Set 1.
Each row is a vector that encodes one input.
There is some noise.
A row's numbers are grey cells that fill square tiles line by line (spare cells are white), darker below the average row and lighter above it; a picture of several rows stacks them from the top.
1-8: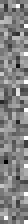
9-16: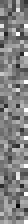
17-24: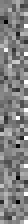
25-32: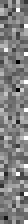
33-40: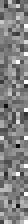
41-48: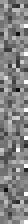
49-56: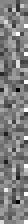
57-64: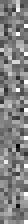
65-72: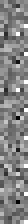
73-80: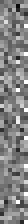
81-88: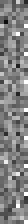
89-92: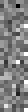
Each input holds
a point on a 10-point line and three true/false values.
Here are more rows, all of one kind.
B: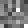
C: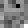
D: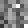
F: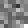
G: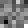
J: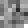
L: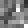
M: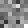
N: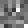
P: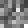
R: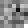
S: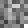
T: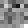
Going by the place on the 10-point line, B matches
C, J and S.
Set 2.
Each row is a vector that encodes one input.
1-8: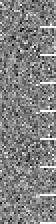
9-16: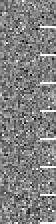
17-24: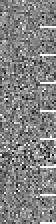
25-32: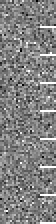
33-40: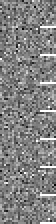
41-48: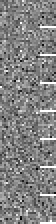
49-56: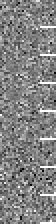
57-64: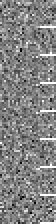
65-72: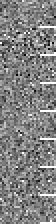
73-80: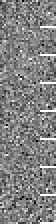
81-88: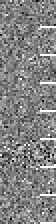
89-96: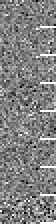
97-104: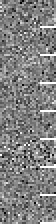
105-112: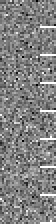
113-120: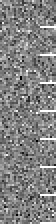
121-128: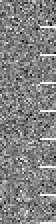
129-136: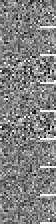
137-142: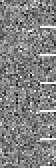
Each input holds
a list of up to two points on a 13-point circle.
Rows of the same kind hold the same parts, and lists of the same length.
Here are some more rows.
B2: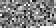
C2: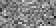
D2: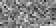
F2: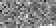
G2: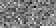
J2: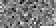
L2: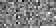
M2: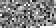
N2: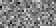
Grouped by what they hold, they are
B2, M2
C2, D2, F2, L2, N2
G2, J2

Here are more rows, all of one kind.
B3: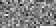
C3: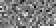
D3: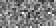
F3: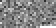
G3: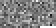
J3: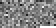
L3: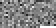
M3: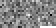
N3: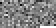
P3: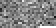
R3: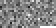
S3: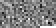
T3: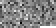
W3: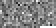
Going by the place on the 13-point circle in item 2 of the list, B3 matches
D3, J3, R3 and W3.
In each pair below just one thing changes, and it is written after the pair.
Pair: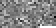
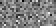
the place on the 13-point circle in item 1 of the list
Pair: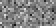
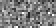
the place on the 13-point circle in item 1 of the list
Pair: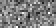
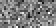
the place on the 13-point circle in item 2 of the list
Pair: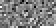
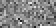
the place on the 13-point circle in item 1 of the list
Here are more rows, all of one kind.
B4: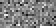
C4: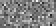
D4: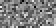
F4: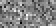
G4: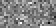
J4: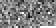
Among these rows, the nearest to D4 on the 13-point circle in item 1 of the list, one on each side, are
B4 and J4.
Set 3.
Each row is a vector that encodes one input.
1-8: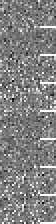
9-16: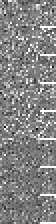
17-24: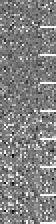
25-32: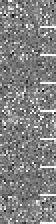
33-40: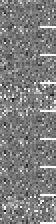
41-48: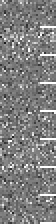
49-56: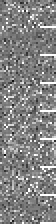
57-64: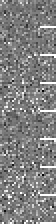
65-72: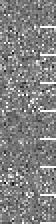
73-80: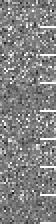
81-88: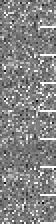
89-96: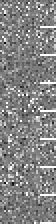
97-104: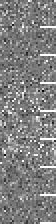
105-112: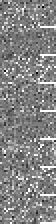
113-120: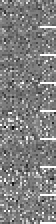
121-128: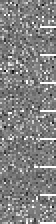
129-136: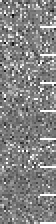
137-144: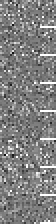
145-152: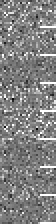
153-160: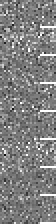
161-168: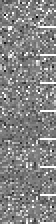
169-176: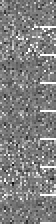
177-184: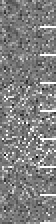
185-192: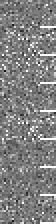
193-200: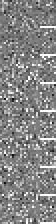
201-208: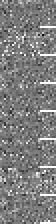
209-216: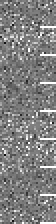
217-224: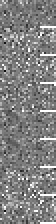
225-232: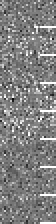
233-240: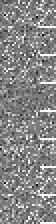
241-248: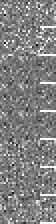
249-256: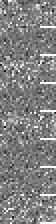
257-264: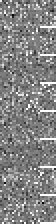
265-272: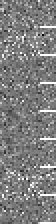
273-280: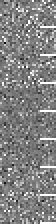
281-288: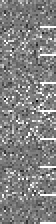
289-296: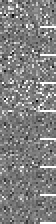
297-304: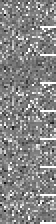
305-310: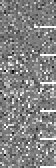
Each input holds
either a point on a 13-point circle, or a point on an 18-point line.
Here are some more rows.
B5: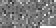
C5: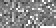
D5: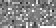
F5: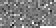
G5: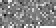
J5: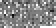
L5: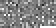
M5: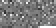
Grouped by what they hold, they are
B5, F5, L5, M5
C5, D5, G5, J5

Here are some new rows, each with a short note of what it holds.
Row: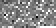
a point on a 13-point circle
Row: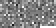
a point on an 18-point line
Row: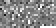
a point on a 13-point circle
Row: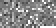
a point on a 13-point circle
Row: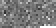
a point on an 18-point line
